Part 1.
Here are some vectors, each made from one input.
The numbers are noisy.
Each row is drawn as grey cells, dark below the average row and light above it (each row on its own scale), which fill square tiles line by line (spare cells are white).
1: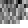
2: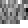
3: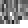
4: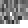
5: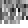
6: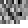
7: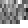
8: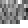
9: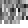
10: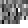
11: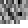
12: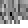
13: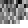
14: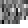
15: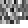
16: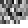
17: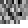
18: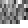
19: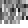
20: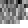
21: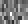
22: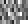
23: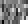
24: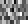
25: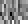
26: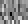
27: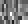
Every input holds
three true/false values.
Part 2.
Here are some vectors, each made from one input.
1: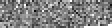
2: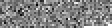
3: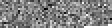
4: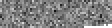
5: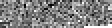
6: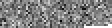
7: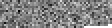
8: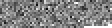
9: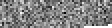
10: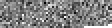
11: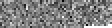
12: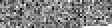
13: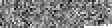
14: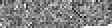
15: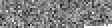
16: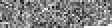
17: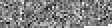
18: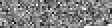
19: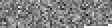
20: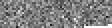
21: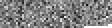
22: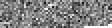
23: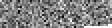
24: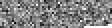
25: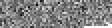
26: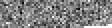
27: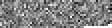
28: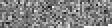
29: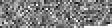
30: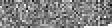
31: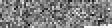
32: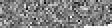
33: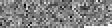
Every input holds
a node of a 7-node tree.
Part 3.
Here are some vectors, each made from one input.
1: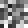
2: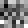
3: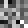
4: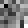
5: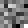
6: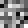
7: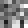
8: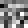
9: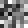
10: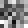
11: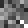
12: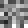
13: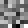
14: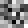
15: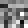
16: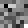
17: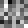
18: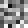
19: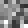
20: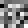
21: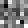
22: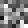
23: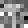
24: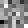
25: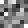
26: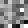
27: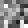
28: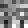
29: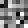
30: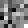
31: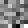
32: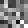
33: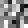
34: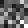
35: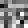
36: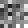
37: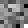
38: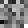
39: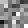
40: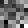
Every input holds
one of 7 labels.
